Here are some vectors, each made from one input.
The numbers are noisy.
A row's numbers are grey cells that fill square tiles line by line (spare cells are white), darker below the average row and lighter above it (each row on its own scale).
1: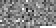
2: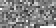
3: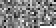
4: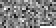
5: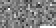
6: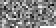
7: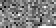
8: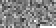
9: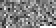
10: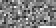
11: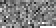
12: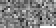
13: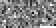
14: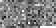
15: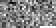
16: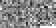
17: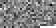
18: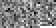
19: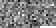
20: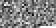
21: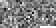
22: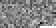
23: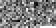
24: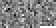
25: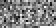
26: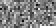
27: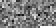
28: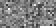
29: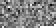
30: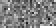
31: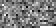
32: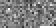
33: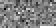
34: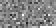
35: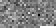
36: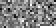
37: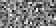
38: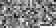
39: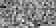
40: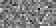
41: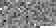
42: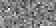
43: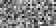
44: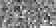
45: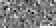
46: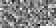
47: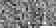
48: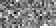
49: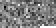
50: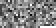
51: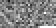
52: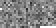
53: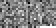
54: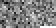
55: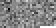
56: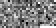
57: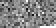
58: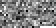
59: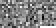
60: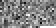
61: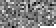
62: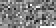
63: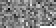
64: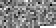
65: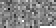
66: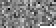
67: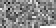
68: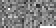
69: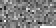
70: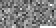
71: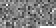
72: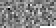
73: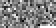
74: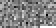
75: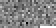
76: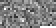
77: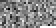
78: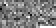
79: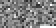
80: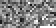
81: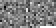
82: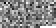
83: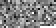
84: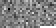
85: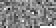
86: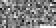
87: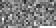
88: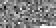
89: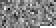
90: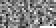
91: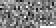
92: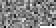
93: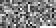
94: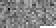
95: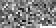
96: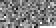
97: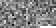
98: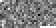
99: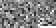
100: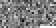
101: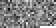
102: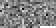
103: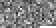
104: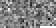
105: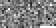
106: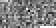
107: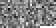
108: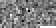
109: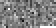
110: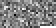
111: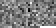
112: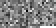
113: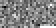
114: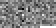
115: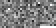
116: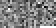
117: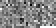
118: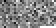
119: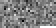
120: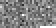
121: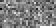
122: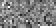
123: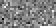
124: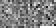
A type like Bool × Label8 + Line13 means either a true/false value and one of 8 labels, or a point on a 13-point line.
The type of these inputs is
Bool × Bool × Bool × (Circle9 + Label5).
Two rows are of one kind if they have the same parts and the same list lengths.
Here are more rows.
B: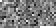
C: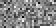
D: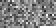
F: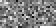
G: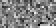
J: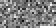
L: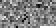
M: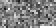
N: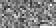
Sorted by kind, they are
B, F, J, M
C, D, G, L, N

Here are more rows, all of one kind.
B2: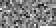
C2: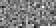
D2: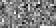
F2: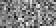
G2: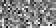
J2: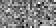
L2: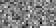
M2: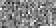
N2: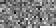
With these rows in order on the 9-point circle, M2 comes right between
C2 and F2.
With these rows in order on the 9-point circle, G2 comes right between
F2 and N2.
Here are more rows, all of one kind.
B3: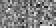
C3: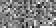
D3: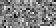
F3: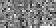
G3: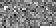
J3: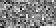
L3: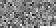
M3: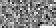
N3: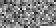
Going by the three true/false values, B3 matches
G3, J3 and M3.
